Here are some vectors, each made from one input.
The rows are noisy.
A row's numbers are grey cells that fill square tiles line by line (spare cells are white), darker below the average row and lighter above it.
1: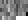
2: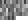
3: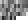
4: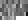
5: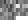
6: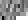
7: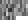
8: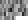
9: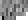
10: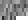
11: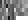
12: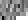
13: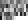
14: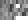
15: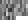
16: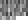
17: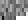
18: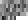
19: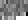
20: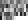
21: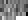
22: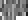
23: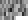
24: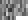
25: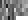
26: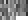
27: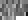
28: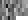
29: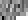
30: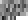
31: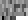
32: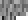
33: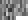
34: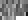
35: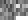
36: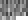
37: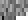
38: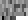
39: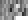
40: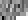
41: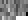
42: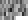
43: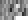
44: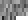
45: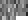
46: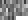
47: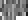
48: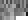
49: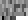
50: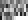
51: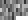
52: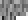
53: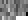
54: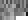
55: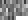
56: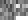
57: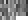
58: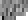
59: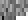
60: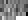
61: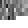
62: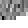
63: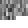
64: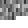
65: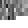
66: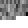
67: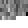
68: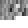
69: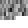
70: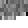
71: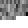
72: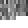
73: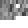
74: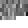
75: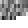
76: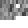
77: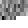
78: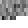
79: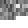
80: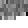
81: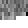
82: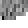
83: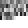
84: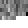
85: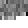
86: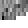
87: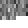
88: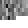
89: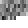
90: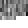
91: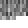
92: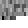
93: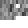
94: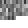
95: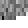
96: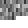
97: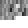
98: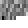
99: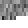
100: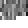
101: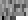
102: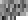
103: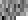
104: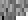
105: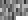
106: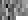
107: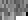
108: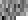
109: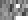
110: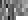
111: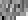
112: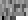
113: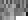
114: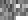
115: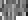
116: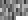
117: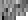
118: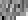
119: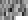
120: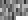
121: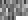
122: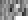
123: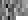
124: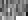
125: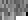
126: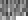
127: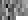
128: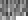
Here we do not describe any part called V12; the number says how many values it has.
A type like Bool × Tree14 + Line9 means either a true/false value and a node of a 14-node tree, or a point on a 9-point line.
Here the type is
Bool × V12 + Circle9 + Unit.
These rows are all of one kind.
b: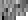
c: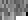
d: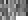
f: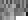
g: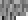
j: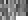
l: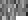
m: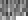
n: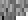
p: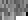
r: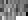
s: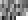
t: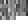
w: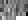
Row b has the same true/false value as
g, n and s.
